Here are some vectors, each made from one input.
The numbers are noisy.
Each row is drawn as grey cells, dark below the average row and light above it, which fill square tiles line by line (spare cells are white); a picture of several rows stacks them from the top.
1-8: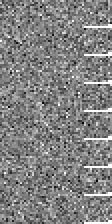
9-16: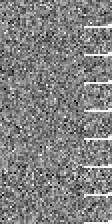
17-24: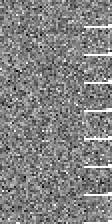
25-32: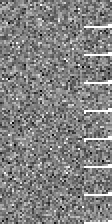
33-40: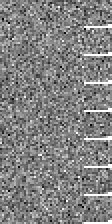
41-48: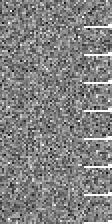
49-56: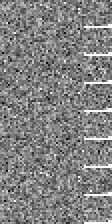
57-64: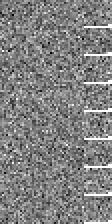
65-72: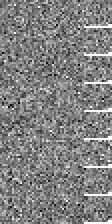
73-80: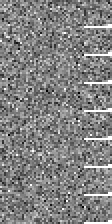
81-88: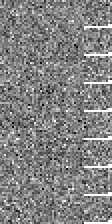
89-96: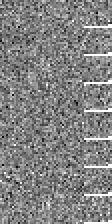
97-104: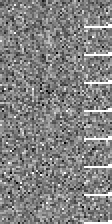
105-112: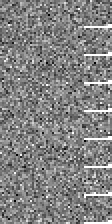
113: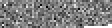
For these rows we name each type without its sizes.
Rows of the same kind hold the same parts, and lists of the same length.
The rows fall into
2 kinds.
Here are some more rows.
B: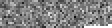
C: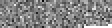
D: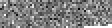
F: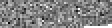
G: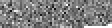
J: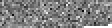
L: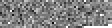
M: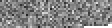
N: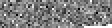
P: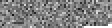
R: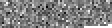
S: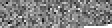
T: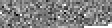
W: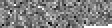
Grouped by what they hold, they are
B, D, L, N, R, S
C, F, G, J, M, P, T, W

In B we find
two labels.
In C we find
a label and a point on a line.
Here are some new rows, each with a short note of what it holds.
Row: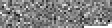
a label and a point on a line
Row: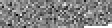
a label and a point on a line
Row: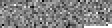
a label and a point on a line
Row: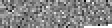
a label and a point on a line
